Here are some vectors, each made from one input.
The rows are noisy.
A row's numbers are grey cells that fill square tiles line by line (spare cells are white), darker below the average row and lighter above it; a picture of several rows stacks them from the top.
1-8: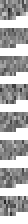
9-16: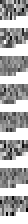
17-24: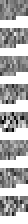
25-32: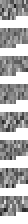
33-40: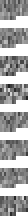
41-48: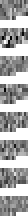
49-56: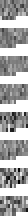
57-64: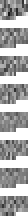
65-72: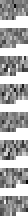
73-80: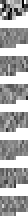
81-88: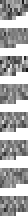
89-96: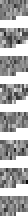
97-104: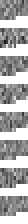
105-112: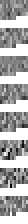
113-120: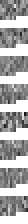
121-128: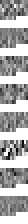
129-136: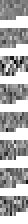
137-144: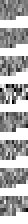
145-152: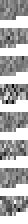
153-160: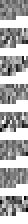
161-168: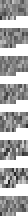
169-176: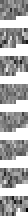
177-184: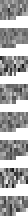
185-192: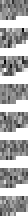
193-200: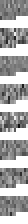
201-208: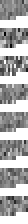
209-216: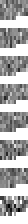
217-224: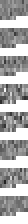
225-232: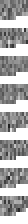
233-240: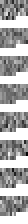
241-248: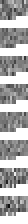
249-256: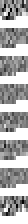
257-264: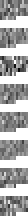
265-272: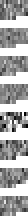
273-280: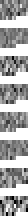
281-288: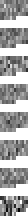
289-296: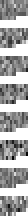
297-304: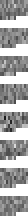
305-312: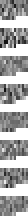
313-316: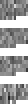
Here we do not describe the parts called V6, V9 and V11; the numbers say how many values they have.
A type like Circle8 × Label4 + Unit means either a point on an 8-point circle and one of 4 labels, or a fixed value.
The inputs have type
Bool × Line13 × V9 × V11 + Line5 × V6.
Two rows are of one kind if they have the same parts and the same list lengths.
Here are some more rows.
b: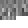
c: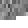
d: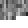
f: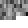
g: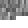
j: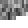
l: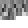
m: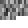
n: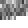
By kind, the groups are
b, c, d, f, j, n
g, l, m

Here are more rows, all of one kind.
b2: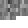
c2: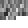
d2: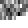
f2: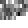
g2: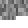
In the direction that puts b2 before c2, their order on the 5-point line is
d2, b2, g2, c2, f2.
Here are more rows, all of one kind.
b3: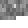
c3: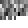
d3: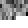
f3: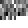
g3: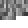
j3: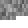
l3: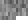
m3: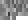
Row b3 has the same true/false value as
l3 and m3.
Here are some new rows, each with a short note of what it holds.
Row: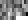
a point on a 13-point line, a true/false value, a value of V9 and a value of V11
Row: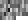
a point on a 5-point line and a value of V6
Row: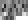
a point on a 5-point line and a value of V6
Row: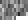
a point on a 13-point line, a true/false value, a value of V9 and a value of V11
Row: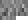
a point on a 13-point line, a true/false value, a value of V9 and a value of V11
